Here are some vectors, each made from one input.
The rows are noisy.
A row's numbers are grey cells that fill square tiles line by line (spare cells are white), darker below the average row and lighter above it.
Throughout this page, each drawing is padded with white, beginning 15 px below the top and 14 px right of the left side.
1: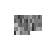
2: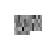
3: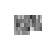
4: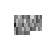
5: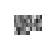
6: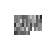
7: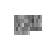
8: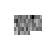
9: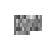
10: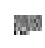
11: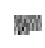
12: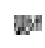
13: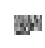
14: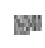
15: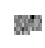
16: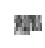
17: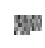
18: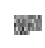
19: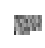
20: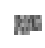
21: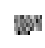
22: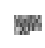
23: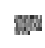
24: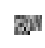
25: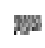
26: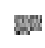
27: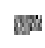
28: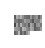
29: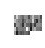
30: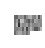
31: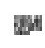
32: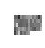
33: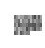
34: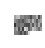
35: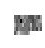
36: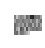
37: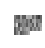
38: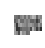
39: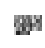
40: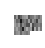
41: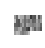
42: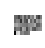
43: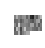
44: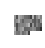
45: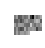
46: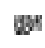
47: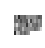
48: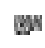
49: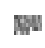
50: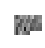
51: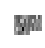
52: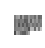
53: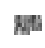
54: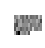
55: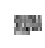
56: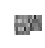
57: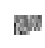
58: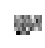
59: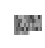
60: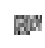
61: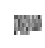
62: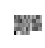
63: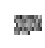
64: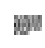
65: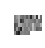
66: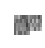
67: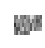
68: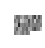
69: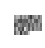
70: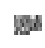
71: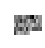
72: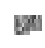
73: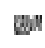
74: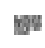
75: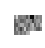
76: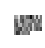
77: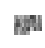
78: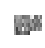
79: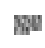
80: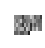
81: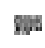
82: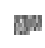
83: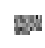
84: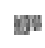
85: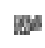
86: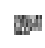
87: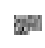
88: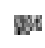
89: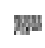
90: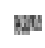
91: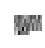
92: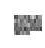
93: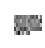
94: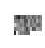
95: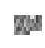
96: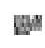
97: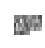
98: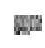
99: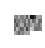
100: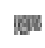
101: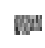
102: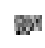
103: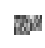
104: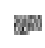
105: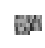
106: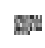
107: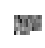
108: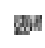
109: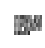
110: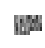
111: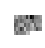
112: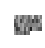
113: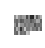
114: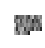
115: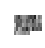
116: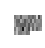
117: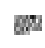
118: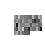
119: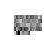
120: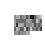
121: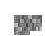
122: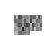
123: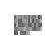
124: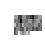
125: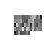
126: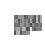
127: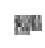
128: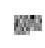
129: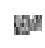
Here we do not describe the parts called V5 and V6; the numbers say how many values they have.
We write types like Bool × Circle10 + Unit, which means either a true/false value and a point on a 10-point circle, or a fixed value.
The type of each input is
Bool × Bool × Bool × Bool × (Tree7 + Unit) × V5 × V6.
